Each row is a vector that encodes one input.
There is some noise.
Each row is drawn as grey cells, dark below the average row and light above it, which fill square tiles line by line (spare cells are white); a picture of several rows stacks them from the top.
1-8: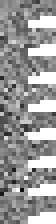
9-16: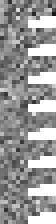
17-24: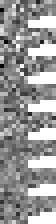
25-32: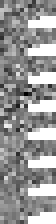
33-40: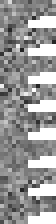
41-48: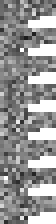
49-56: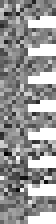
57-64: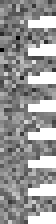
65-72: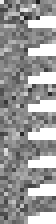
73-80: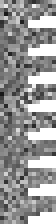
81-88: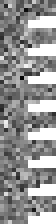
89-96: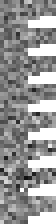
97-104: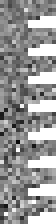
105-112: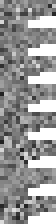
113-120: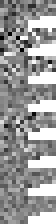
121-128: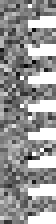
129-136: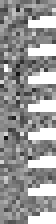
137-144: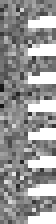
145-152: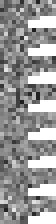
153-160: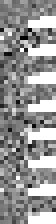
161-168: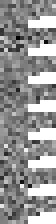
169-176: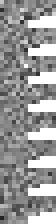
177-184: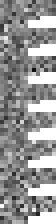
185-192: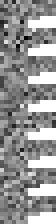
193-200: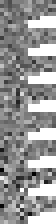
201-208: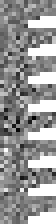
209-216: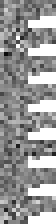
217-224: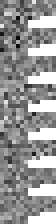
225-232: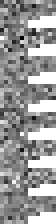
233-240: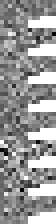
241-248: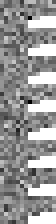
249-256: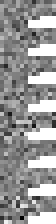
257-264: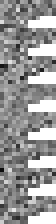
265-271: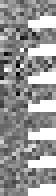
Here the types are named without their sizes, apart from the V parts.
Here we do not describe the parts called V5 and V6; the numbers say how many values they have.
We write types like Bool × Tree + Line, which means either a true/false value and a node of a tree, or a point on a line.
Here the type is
Bool × Bool × Bool + Line × (Line + V5) + V6.
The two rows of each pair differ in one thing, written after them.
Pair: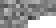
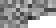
the place on the line
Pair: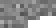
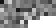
the value of V5
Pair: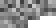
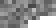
the value of V5
